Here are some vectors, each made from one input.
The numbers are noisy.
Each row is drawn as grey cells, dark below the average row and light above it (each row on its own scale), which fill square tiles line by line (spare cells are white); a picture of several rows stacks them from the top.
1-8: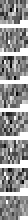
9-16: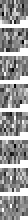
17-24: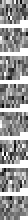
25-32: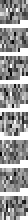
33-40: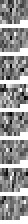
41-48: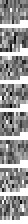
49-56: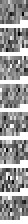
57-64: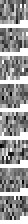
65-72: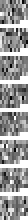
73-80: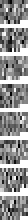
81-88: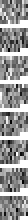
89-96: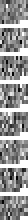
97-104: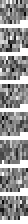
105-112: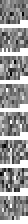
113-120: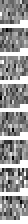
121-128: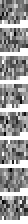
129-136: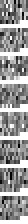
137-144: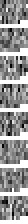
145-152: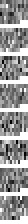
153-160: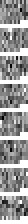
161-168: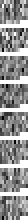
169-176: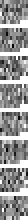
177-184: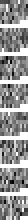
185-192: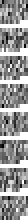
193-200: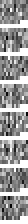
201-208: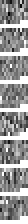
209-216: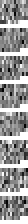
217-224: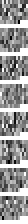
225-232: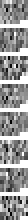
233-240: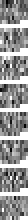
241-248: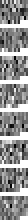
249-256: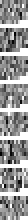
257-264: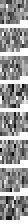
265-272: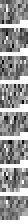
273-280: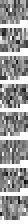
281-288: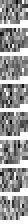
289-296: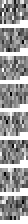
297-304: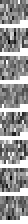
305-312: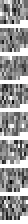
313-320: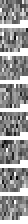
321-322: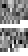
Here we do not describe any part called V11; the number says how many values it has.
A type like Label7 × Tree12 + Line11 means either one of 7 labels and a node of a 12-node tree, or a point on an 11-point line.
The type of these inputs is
Label12 × (Tree10 + Tree16) × V11.
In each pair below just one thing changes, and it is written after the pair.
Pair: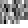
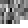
the label
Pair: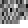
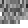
the label
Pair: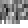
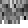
the value of V11
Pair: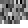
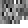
the value of V11
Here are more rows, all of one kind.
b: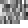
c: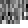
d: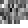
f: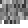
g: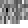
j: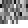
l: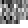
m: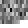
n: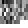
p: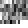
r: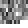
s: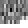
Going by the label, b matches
g, l and n.
